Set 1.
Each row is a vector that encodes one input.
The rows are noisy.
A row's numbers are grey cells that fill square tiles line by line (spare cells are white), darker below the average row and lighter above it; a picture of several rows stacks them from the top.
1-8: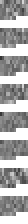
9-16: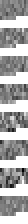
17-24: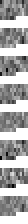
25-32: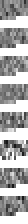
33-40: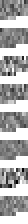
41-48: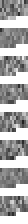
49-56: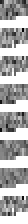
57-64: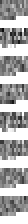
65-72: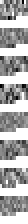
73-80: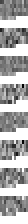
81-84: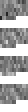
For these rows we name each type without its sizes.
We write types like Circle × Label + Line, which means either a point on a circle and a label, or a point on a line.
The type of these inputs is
List(Line).
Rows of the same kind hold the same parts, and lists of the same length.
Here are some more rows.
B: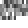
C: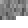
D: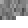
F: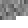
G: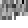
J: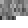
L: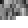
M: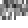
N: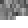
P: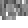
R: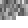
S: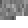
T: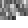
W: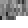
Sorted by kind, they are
B, G, M
C, D, F, J, R, W
L, N, P, S, T

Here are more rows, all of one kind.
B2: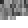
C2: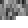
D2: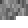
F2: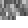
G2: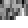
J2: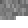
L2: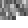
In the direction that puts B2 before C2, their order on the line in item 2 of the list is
B2, L2, C2, G2, D2, J2, F2.
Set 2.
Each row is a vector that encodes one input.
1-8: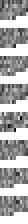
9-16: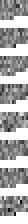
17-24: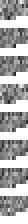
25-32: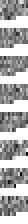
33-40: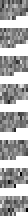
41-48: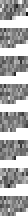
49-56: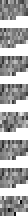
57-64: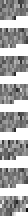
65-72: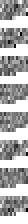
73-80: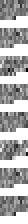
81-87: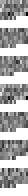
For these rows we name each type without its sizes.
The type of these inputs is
Bool × Circle.
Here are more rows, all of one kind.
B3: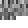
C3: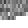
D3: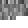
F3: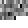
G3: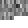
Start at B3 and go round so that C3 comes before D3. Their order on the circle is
B3, C3, G3, D3, F3.
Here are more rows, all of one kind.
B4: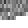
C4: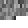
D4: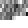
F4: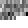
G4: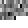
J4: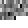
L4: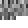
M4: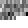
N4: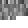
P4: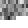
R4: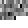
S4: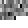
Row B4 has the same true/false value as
C4 and N4.
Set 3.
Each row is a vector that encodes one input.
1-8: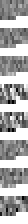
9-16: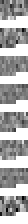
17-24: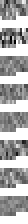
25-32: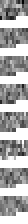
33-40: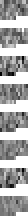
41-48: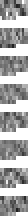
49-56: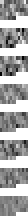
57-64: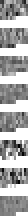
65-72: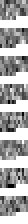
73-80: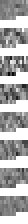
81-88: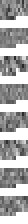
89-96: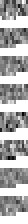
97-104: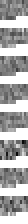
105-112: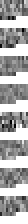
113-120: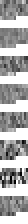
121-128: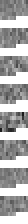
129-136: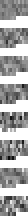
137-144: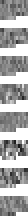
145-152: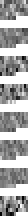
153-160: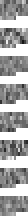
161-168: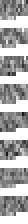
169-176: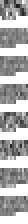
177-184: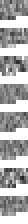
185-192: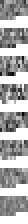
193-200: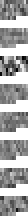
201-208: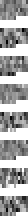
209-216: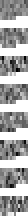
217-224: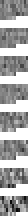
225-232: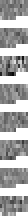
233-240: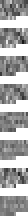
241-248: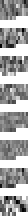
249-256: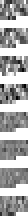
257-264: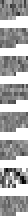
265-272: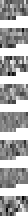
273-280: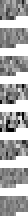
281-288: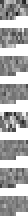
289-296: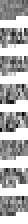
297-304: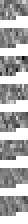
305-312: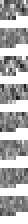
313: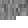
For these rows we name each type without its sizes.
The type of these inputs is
Bool × Bool × Bool × Bool × Label + Unit.
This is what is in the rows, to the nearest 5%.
A few of them hold a fixed value. The rest hold a label and four true/false values.
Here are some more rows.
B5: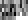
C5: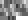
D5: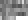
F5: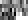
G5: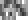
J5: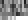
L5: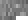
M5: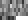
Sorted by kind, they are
B5, F5
C5, D5, G5, J5, L5, M5

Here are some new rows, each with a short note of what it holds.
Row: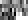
a fixed value
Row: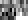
a fixed value
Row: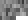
a label and four true/false values
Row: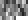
a label and four true/false values
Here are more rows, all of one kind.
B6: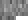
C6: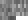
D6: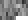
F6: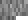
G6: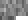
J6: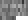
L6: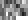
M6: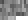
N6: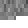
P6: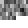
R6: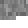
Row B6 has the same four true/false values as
F6, L6, M6 and R6.
